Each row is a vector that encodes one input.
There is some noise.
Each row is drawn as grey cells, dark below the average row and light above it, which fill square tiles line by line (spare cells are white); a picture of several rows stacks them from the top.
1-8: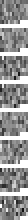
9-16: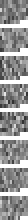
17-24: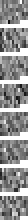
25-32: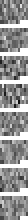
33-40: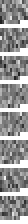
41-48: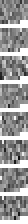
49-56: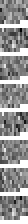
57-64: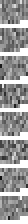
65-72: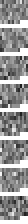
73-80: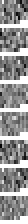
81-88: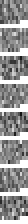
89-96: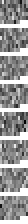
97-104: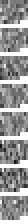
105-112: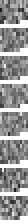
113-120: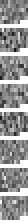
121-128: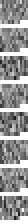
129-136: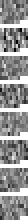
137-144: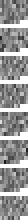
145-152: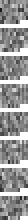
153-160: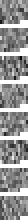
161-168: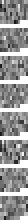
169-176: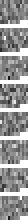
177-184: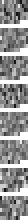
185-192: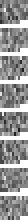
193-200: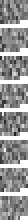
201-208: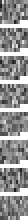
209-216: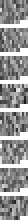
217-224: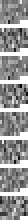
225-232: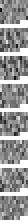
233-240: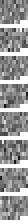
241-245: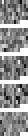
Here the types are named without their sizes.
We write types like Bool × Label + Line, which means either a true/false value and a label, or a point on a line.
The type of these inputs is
Bool × Bool × Bool × Bool + List(Circle).
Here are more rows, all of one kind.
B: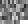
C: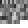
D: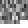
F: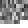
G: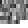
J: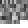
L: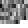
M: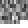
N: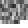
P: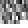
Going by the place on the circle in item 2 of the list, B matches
D and M.
